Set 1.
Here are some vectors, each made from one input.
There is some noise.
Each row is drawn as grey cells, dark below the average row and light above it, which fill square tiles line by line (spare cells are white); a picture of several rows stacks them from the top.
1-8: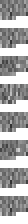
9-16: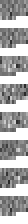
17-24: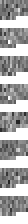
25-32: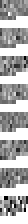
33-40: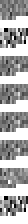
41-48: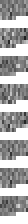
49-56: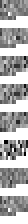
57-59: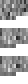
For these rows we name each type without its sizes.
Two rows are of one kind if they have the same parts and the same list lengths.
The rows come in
2 kinds.
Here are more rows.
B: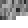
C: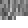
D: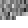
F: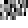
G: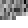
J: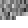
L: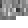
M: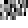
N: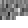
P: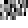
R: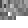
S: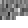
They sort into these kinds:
B, C, D, G, J, L, N, R, S
F, M, P

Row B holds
a point on a circle.
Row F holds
a fixed value.
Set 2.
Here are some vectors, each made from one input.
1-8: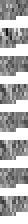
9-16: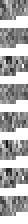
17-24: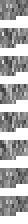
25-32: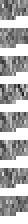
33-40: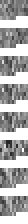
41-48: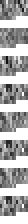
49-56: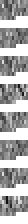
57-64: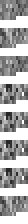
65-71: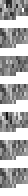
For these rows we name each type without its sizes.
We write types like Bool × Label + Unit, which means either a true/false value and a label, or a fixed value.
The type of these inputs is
Line.
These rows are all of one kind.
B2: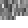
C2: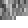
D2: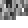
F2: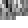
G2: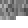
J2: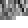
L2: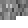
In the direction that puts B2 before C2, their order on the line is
D2, F2, B2, G2, L2, C2, J2.
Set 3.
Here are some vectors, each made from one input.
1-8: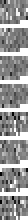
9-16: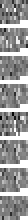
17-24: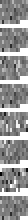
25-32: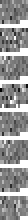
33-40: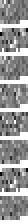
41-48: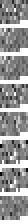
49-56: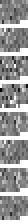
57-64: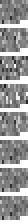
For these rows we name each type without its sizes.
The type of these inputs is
Line.
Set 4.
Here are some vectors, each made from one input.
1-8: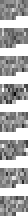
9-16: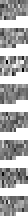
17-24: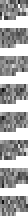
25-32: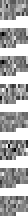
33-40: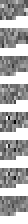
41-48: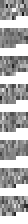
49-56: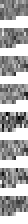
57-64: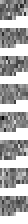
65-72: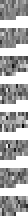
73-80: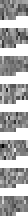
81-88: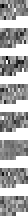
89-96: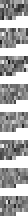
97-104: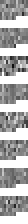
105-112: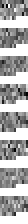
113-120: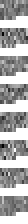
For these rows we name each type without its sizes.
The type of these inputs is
Tree.
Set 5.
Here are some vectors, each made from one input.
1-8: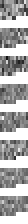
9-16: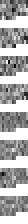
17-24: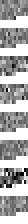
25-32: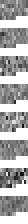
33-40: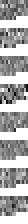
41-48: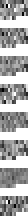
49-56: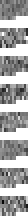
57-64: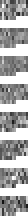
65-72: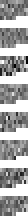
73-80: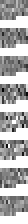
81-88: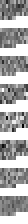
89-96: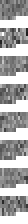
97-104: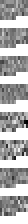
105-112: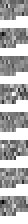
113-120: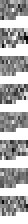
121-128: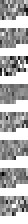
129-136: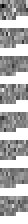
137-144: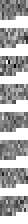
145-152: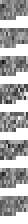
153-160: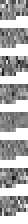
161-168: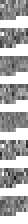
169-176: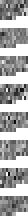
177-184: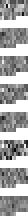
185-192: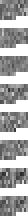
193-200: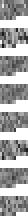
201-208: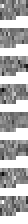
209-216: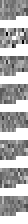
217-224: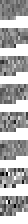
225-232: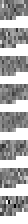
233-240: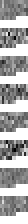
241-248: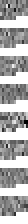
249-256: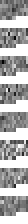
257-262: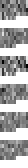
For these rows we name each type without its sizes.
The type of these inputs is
Tree.
